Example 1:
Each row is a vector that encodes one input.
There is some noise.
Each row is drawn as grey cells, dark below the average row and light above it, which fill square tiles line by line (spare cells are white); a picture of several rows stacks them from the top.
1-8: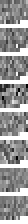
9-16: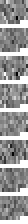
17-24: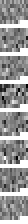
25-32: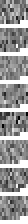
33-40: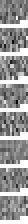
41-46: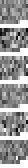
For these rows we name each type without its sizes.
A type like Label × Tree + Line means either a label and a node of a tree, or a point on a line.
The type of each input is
Tree + Unit.
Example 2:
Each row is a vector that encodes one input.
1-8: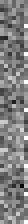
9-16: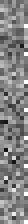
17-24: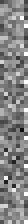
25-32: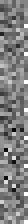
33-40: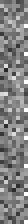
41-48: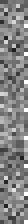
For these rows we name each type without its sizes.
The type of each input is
Bool × Bool × Bool.
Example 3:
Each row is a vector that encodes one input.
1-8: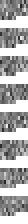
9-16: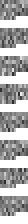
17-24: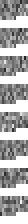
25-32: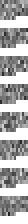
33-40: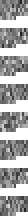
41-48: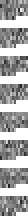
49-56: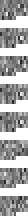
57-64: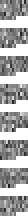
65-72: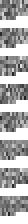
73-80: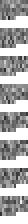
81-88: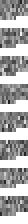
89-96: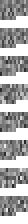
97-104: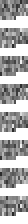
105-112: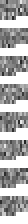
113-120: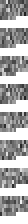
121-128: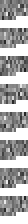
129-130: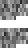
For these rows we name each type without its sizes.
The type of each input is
Circle.
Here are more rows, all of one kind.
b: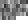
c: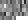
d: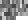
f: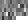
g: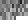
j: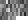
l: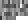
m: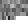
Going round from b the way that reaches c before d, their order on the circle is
b, g, c, f, j, l, d, m.
